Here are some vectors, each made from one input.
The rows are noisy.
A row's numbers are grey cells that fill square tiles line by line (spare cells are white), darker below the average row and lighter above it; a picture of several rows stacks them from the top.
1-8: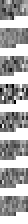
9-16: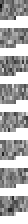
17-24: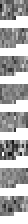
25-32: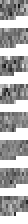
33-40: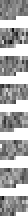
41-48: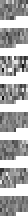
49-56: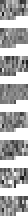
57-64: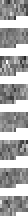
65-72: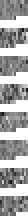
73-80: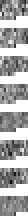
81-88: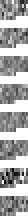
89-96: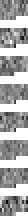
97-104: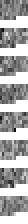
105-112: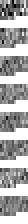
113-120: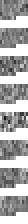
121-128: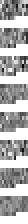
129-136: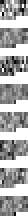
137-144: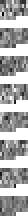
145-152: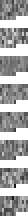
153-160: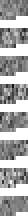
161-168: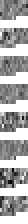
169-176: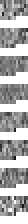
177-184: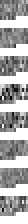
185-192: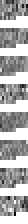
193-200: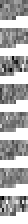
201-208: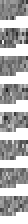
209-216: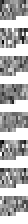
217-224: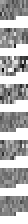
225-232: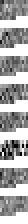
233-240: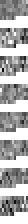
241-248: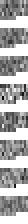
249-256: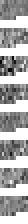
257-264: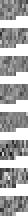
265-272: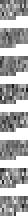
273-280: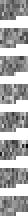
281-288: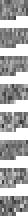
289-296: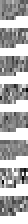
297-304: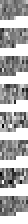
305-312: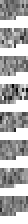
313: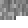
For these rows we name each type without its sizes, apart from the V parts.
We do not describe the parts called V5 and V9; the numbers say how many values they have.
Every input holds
a true/false value and a value of V5, together with either a point on a line, or a value of V9.
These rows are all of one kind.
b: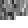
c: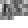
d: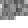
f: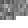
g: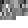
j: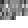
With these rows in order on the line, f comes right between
g and j.
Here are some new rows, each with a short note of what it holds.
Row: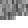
a point on a line, a true/false value and a value of V5
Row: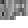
a point on a line, a true/false value and a value of V5
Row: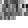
a point on a line, a true/false value and a value of V5
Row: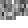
a true/false value, a value of V5 and a value of V9
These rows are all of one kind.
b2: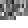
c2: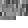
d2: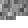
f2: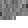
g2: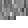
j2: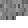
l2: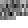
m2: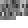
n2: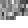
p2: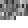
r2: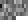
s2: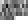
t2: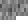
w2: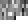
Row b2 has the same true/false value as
c2, d2, n2 and w2.
